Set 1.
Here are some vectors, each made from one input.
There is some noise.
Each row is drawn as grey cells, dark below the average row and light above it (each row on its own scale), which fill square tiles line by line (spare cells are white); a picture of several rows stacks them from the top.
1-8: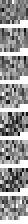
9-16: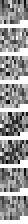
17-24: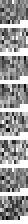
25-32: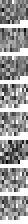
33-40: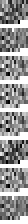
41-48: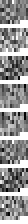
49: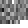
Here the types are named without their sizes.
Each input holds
a point on a line.
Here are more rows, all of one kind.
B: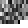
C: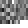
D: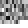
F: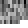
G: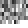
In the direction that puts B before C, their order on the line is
B, C, F, G, D.
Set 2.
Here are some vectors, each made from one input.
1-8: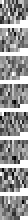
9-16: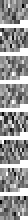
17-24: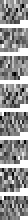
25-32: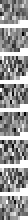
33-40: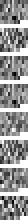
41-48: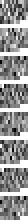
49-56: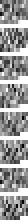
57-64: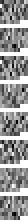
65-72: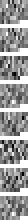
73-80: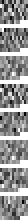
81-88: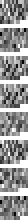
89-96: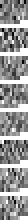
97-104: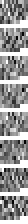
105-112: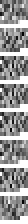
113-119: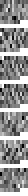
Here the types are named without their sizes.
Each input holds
a point on a line.
